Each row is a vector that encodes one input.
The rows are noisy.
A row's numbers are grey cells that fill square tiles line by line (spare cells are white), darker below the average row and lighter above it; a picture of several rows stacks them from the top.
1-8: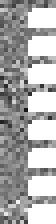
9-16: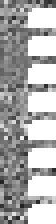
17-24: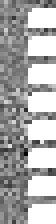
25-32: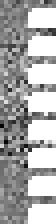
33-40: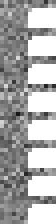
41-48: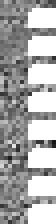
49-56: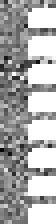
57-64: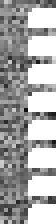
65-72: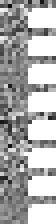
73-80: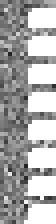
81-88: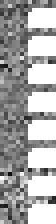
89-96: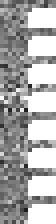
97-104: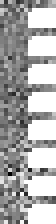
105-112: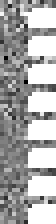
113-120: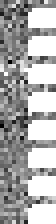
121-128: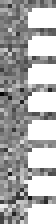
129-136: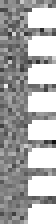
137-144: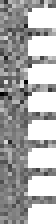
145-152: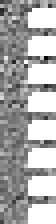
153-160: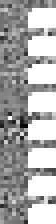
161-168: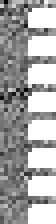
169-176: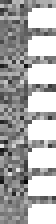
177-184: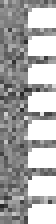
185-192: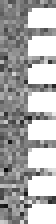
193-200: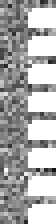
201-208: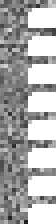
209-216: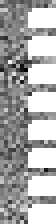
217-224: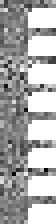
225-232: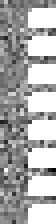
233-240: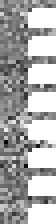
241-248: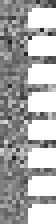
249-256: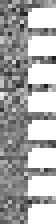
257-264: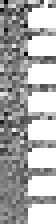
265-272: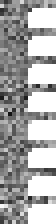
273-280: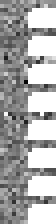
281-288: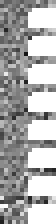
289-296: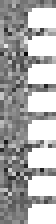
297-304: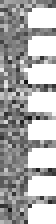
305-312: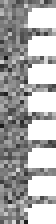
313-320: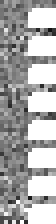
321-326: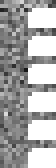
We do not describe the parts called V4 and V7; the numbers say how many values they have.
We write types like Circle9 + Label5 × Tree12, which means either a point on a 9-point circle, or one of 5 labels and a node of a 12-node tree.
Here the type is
Bool × V7 + (Line8 + Line9) × V4.
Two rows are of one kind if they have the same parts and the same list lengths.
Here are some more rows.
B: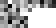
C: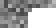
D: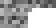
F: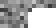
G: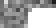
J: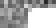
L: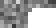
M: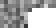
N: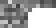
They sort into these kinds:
B, F, M
C, J, N
D, G, L

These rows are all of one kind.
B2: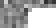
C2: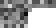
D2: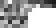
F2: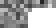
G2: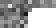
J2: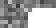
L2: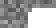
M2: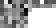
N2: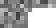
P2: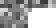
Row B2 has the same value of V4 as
M2 and N2.
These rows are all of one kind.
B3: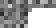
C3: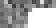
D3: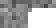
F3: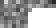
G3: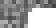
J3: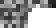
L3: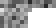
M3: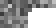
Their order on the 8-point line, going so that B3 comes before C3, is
D3, G3, B3, L3, M3, J3, C3, F3.
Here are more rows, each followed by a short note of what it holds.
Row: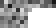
a point on an 8-point line and a value of V4
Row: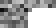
a true/false value and a value of V7
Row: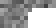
a point on an 8-point line and a value of V4
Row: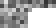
a point on an 8-point line and a value of V4
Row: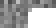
a point on an 8-point line and a value of V4
